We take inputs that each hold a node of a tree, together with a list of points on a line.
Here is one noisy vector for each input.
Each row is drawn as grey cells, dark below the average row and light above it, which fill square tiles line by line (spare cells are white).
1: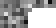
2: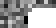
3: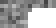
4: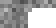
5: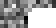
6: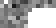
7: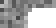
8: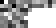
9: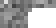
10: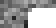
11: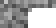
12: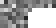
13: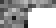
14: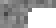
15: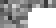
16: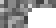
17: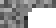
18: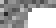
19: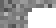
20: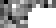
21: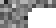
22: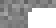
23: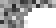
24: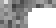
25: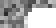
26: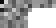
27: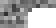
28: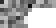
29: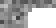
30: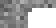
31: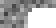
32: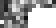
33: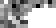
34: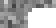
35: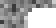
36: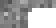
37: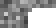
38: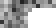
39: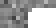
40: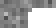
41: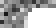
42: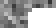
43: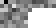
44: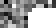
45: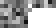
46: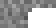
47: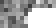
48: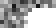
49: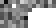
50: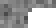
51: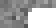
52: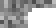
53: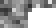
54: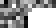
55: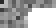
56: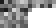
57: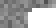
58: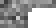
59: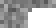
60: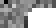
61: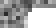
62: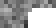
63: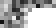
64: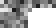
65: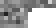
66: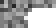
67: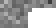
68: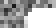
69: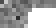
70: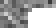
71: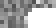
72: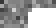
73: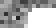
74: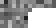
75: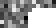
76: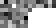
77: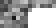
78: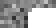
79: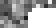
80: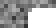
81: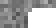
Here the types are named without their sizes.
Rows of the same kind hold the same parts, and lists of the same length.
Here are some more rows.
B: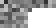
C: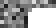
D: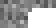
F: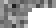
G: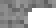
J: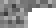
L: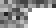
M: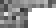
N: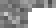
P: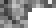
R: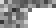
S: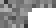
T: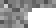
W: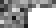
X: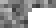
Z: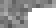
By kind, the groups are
B, D, G, N, R, T, Z
C, M, S, W, X
F, J, L, P

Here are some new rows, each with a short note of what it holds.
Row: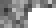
a node of a tree, together with the empty list
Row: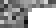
a node of a tree, together with a list of one item
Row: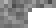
a node of a tree, together with a list of two items
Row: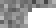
a node of a tree, together with a list of two items
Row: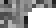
a node of a tree, together with the empty list
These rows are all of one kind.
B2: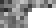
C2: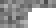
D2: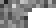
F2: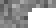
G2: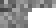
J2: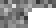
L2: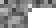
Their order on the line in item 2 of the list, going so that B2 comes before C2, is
F2, B2, J2, C2, D2, L2, G2.
